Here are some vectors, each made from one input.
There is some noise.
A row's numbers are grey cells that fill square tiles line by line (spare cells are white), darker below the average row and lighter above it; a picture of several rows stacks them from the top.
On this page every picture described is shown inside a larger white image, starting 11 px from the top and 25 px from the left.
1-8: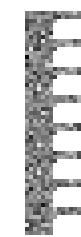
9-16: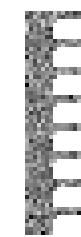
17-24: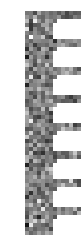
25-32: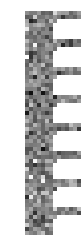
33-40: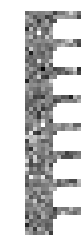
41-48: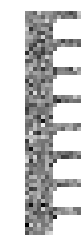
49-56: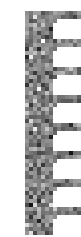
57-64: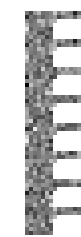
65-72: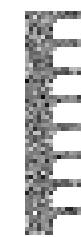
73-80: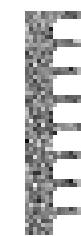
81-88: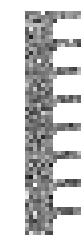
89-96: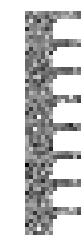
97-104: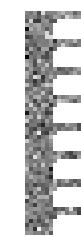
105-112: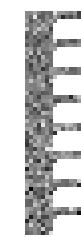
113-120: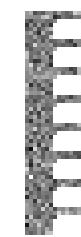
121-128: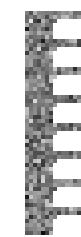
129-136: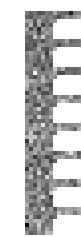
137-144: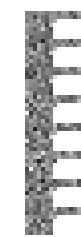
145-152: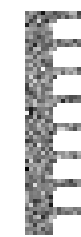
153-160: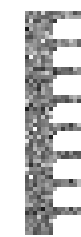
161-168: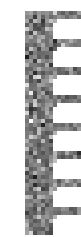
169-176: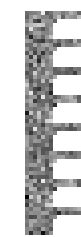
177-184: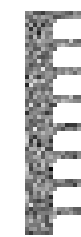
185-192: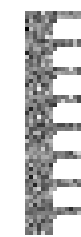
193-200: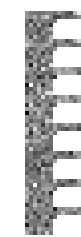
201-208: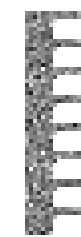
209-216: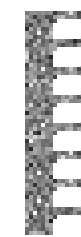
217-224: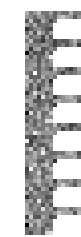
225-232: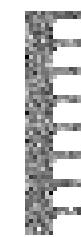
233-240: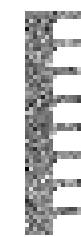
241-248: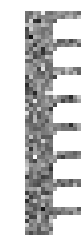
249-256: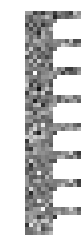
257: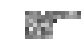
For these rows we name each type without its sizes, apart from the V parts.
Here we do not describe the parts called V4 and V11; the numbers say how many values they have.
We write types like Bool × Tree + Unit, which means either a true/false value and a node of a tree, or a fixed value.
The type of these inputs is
(Bool × V11 + V4) × Line.
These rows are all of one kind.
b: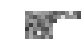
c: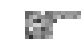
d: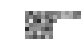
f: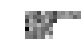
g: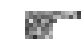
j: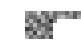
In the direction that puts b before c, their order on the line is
b, g, c, d, j, f.
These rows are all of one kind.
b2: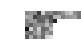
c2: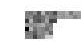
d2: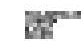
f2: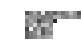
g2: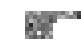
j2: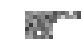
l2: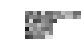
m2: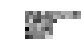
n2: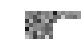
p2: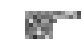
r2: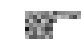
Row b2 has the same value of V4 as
c2, l2 and m2.
